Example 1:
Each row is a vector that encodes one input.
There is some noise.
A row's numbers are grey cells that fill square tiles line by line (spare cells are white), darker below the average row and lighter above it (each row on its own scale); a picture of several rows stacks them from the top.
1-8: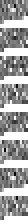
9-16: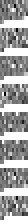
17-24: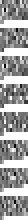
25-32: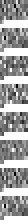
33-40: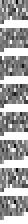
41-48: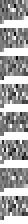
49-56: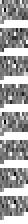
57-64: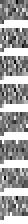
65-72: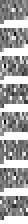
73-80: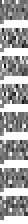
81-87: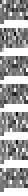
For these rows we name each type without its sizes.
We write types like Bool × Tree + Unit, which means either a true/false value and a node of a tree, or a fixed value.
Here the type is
Line.
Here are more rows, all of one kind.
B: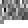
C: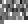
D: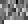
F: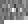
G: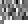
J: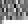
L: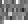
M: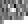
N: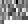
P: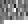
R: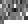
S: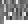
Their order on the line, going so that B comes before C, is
B, G, N, D, R, C, L, S, J, P, M, F.
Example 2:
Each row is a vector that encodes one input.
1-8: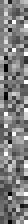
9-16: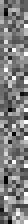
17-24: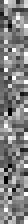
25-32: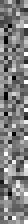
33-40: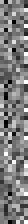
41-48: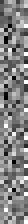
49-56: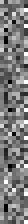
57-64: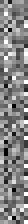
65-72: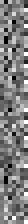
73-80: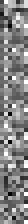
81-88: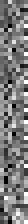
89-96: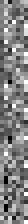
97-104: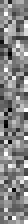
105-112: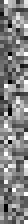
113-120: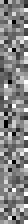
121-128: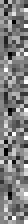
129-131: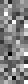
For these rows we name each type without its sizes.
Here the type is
Line.
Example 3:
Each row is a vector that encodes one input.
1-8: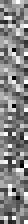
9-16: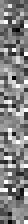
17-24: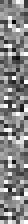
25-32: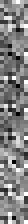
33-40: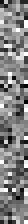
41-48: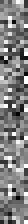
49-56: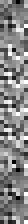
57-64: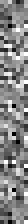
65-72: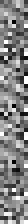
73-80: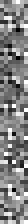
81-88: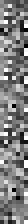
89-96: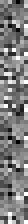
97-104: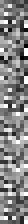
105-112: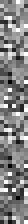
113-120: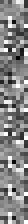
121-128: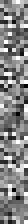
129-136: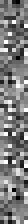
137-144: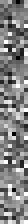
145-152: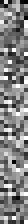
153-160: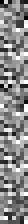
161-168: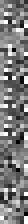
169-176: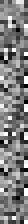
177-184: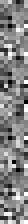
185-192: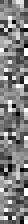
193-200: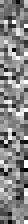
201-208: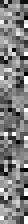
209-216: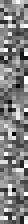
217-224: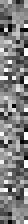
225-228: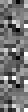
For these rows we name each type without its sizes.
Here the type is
Line.
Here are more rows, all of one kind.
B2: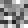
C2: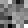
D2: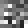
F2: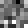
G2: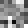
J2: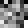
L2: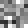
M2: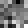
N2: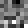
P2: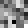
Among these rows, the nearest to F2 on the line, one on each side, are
M2 and N2.
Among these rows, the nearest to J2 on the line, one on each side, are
D2 and P2.
